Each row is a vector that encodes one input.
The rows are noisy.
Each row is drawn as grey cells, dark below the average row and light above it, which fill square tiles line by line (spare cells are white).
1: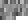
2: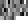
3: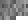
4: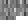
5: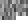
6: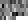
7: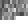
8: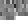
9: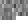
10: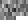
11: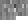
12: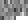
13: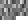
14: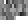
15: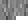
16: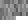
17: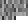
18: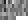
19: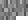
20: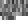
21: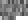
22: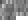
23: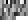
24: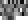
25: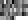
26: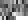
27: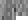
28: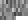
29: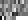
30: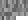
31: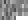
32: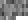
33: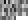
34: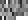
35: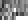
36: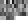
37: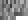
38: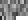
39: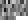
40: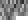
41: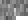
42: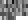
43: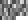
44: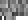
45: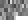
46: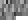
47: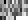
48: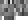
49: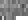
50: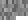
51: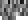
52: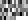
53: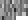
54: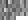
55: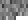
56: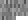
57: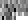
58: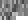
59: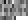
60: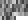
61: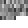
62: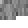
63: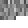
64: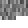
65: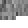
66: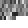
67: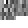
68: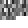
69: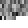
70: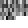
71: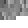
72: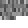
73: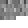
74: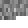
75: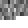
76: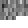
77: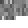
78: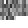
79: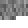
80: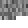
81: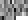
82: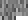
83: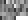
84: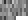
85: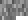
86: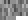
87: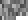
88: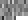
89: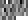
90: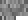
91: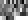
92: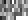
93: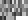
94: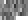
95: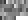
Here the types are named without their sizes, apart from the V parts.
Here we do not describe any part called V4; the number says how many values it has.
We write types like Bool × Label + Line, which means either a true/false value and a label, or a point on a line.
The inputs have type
Label × List(Circle + V4).
